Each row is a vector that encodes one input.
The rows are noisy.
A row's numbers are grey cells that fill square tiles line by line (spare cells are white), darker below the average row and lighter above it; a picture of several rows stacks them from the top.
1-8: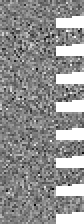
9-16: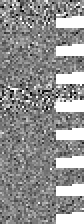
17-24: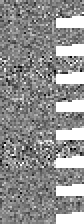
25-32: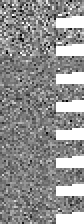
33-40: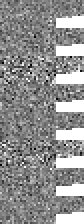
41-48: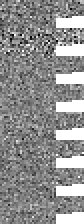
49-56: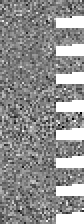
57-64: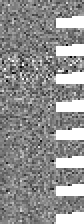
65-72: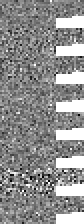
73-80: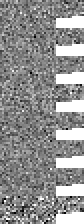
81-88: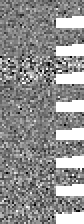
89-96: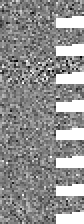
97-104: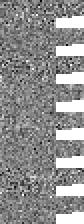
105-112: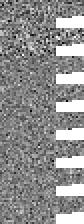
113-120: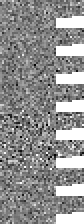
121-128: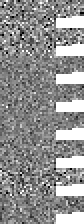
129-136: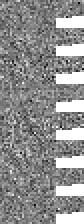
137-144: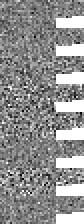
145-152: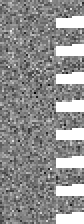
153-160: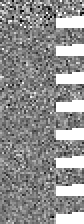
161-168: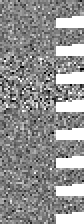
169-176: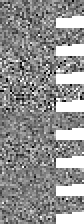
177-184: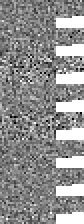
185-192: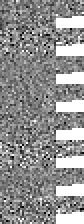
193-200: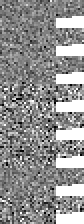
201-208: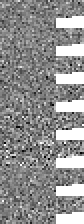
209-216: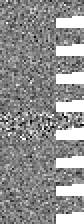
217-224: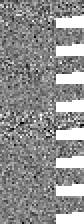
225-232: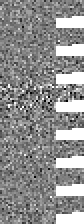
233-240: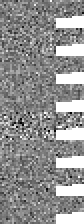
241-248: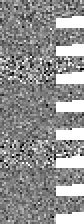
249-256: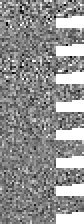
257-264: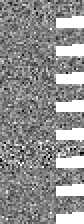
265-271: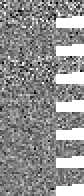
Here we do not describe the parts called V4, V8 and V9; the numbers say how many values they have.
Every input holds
two labels (each one of 5), together with either four true/false values, a value of V4 and a value of V9, or a value of V8.
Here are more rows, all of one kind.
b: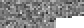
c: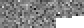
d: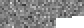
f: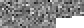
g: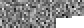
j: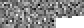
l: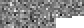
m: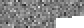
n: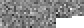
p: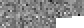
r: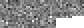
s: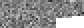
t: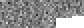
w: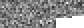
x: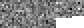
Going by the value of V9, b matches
d, n, r and t.
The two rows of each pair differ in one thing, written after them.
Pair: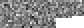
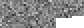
one of the two labels
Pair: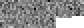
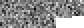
the value of V9
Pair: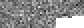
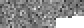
the value of V9
